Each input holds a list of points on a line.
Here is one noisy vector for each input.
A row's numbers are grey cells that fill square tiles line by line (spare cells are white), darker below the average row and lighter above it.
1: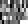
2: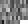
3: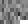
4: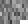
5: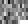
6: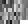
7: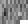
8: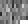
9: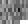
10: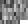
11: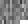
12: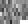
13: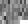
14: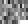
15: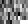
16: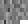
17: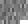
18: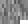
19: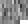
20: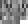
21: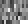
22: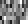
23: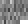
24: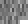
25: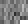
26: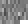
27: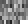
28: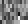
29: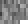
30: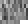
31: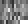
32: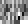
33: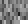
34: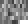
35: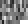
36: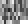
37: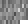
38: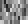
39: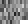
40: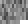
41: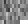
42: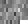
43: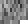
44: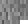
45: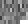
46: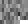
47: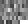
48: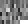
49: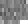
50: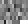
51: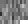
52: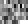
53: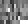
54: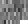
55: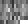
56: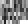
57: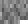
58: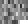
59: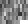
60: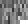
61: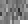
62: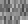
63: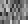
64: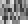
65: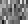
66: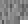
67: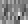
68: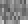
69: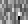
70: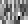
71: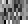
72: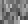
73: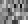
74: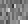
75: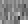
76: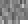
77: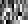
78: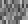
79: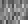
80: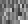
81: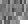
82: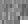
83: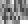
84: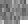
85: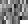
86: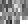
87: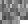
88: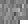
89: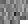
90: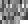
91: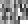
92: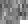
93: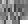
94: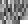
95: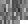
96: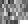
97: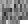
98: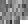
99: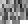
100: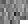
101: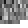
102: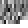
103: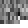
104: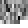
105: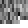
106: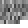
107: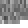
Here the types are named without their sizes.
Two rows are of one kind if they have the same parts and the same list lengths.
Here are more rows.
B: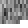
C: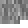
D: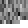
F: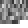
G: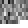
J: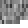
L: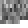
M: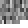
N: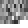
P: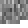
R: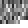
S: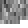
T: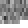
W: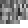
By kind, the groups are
B, D, L
C, J, P, T, W
F, G, N
M, R, S

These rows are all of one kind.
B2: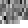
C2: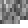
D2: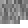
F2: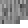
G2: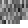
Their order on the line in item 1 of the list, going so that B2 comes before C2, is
G2, B2, D2, F2, C2.
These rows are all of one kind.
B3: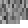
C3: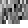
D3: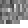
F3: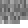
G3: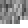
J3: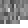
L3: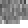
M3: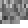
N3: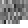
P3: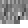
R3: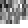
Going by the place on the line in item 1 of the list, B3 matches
D3, G3 and P3.
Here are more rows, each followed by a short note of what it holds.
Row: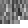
a list of two items
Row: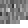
a list of three items
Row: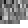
a list of one item
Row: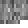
a list of one item
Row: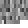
a list of one item
